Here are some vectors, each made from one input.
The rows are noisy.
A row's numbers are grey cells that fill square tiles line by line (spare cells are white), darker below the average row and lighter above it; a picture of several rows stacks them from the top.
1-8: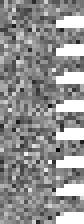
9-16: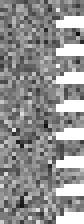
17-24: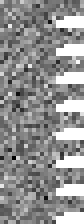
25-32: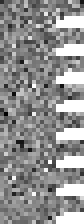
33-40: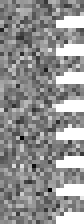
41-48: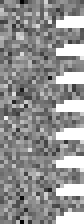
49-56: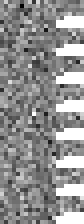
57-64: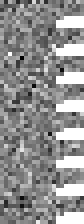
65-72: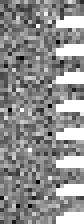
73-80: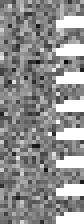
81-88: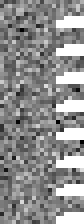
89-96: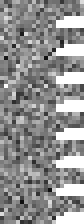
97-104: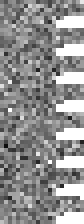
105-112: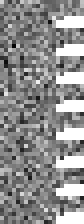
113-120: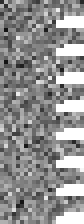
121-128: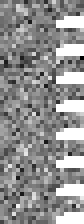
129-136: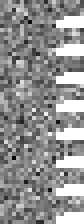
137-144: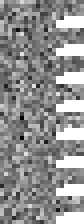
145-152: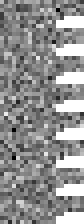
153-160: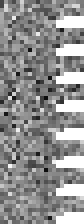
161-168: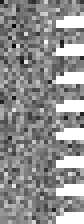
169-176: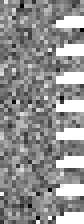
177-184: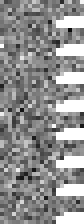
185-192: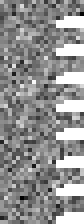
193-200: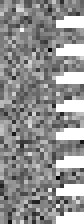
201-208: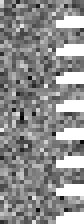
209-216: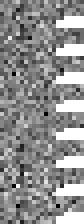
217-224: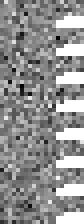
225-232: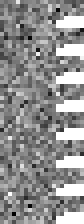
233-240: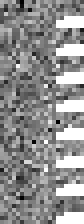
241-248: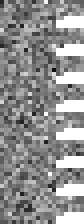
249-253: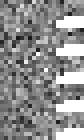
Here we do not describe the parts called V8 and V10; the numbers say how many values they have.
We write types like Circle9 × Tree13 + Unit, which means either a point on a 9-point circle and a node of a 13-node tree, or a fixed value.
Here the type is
(Circle11 + V10) × (Line9 + V8).
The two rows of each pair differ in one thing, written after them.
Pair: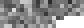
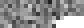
the value of V10
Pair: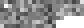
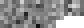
the value of V10
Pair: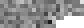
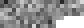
the value of V10
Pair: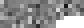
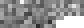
the value of V8
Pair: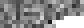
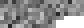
the value of V10
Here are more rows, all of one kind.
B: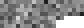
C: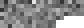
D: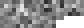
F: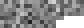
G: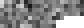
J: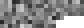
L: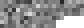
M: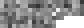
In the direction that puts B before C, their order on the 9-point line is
M, F, B, D, J, G, L, C.
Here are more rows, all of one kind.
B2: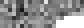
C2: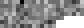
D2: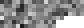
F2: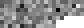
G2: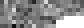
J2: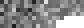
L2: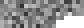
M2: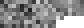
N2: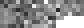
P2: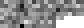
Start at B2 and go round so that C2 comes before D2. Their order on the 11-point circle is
B2, L2, C2, P2, D2, F2, N2, M2, J2, G2.
